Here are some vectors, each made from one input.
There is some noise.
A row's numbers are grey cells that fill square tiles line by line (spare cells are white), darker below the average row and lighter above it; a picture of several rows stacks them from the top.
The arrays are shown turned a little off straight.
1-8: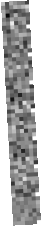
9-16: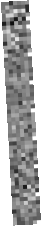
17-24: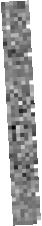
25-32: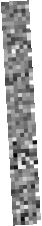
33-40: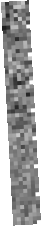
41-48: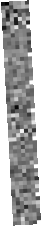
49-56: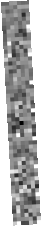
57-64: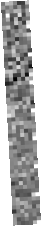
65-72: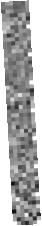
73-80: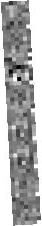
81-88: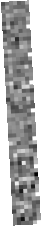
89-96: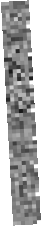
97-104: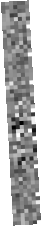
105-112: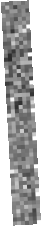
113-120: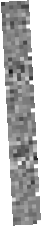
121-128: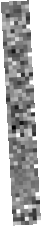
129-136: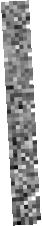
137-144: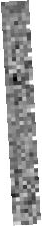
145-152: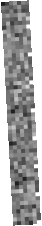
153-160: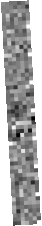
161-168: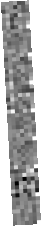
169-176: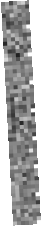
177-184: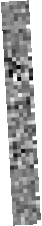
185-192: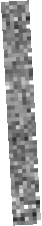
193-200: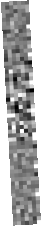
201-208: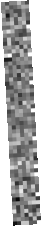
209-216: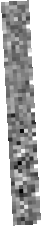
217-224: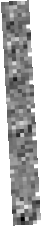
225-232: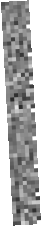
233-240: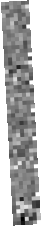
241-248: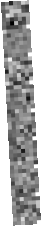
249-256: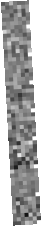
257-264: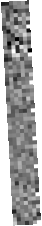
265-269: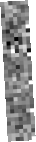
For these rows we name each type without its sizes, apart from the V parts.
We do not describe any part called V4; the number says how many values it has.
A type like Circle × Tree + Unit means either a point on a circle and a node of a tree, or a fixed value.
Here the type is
Bool × V4 + Line.
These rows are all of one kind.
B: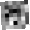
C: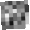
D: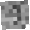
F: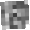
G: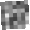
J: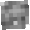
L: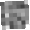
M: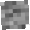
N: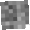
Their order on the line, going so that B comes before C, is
L, B, G, F, N, D, C, M, J.
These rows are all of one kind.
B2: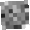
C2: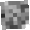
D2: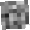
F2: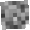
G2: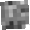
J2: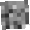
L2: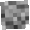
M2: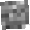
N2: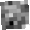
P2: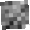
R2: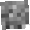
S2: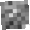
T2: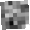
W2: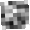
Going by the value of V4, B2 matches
J2, P2, R2 and S2.
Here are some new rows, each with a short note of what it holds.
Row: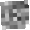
a point on a line
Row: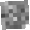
a true/false value and a value of V4
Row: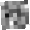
a point on a line
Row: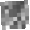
a point on a line
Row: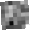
a true/false value and a value of V4
